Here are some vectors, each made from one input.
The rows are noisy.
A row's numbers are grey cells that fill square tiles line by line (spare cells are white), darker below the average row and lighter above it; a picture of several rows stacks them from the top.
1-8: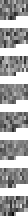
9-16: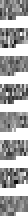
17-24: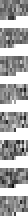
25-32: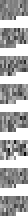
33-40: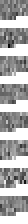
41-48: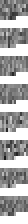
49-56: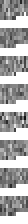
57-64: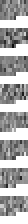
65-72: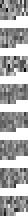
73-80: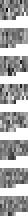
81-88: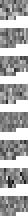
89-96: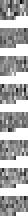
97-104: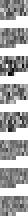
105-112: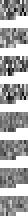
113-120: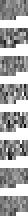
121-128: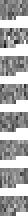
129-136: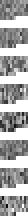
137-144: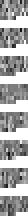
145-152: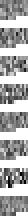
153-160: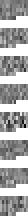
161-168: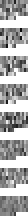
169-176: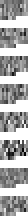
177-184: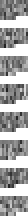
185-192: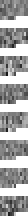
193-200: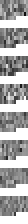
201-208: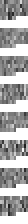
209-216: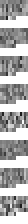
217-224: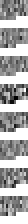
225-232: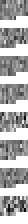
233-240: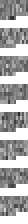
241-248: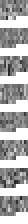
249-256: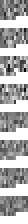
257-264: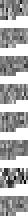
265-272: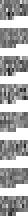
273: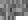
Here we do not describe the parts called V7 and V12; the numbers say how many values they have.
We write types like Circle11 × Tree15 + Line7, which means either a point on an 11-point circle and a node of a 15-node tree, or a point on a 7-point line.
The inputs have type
(Bool × Bool × Bool + V7) × Label6 + V12.
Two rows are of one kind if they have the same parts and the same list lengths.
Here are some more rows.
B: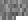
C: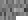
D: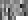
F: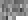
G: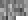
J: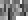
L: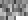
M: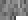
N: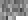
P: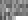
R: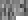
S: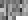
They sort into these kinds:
B, C, J, R
D, M, P
F, G, L, N, S

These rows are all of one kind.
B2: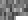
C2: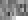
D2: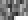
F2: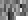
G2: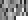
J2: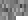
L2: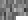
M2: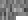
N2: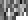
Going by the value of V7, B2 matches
C2, D2 and F2.
